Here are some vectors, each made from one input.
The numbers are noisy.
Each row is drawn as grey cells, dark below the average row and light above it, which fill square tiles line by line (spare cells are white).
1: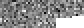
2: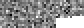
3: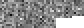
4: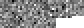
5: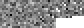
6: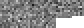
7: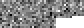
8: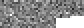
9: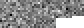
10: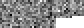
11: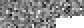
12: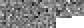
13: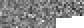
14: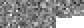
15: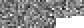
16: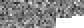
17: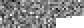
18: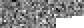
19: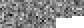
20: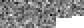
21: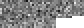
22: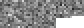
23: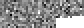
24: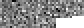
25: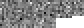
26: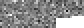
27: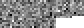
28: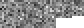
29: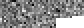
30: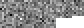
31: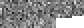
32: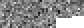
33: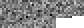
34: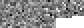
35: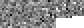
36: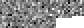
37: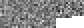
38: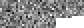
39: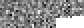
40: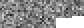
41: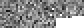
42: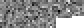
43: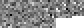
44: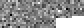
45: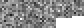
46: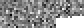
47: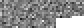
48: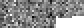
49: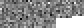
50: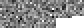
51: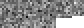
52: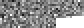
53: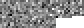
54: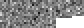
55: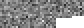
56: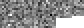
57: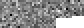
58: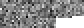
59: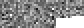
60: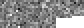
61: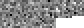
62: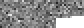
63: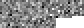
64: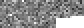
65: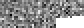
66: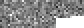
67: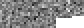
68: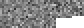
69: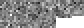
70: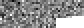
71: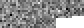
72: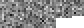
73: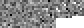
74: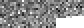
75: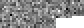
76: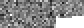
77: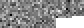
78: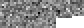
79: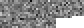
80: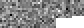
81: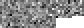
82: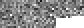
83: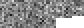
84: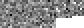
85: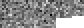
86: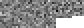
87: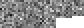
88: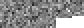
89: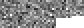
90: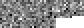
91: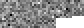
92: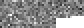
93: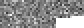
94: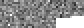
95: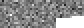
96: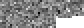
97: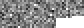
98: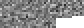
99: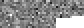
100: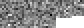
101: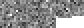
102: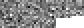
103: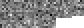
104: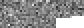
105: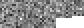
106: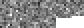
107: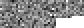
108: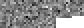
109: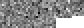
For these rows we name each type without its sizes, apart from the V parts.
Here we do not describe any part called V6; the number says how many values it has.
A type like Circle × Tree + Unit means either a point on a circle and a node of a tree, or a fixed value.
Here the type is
(Bool × Tree + Unit) × V6.
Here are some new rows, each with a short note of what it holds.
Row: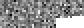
a value of V6
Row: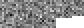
a value of V6
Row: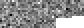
a value of V6
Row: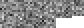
a value of V6
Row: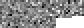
a value of V6
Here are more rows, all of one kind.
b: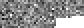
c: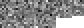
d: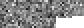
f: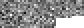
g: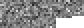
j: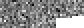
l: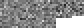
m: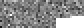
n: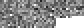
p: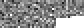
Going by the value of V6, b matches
f, n and p.
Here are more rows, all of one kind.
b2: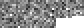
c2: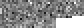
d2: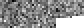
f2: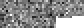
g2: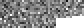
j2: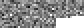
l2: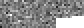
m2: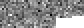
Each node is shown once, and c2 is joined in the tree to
f2 and j2.
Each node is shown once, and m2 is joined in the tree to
g2.
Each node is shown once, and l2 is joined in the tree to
f2.
